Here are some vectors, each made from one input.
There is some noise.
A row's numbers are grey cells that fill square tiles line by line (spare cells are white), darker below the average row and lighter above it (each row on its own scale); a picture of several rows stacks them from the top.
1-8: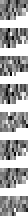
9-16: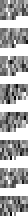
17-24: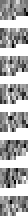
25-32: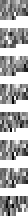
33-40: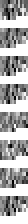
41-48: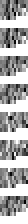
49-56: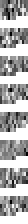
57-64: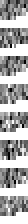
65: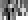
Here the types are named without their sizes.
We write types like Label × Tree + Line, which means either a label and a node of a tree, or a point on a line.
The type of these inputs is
List(Line).
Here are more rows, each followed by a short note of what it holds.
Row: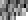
a list of one item
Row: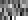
the empty list
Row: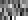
the empty list
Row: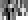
a list of one item
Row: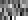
the empty list
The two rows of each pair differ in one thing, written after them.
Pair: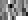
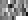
the place on the line in item 2 of the list
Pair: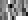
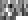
the place on the line in item 2 of the list
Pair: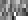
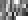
the place on the line in item 2 of the list
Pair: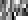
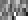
the place on the line in item 2 of the list
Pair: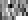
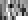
the place on the line in item 2 of the list
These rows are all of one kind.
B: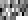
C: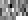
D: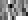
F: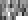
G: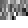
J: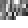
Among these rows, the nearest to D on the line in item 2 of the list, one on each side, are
C and G.
